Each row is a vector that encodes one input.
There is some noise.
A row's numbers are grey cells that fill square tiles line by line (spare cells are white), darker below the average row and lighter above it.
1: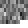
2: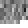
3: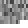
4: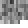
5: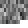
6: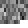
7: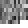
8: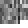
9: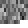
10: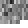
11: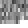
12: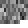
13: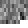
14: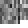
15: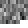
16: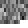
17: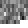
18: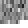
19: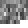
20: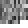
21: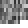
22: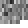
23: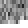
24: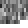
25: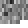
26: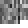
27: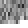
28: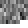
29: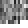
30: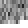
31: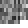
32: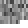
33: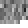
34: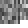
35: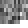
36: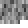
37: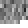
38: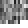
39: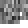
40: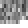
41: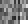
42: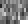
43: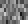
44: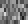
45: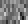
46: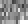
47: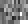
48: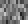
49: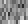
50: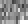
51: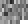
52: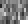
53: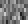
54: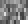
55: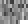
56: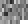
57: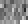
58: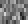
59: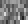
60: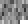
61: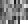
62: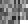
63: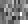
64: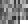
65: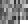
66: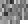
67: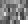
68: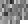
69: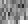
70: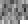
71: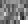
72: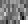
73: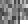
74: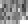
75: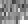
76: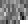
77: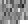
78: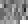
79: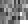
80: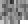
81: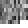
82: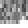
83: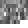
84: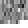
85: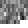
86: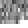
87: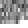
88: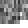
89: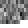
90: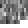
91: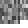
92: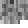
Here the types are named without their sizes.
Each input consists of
either a point on a circle, or a point on a line, or a node of a tree.
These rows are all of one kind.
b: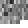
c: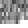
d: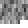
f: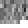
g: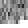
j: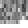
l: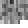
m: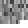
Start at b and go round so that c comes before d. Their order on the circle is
b, m, g, c, j, f, d, l.
